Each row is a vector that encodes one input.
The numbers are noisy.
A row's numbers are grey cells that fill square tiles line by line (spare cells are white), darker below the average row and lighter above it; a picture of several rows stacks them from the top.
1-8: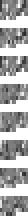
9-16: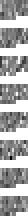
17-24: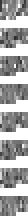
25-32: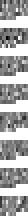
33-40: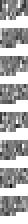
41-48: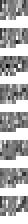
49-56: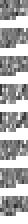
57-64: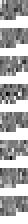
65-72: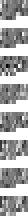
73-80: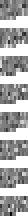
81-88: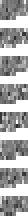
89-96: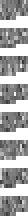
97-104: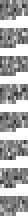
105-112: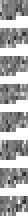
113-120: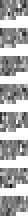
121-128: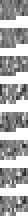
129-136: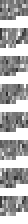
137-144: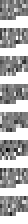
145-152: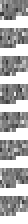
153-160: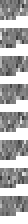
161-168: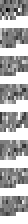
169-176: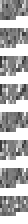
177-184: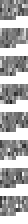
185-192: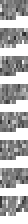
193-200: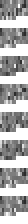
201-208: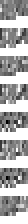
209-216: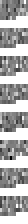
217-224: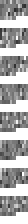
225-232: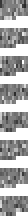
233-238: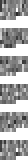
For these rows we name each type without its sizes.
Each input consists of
a list of points on a line.
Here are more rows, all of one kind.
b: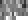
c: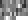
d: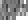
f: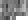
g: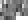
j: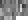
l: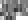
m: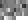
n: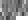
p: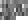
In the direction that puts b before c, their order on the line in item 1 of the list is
l, g, p, n, f, d, j, m, b, c.
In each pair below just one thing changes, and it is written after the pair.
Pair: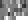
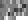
the place on the line in item 2 of the list
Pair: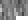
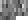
the place on the line in item 2 of the list
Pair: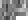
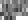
the place on the line in item 1 of the list
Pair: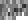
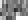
the place on the line in item 1 of the list
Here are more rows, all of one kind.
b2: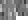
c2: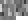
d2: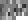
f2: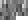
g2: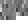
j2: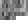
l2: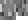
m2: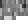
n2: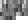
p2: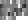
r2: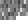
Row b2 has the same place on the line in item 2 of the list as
c2 and l2.
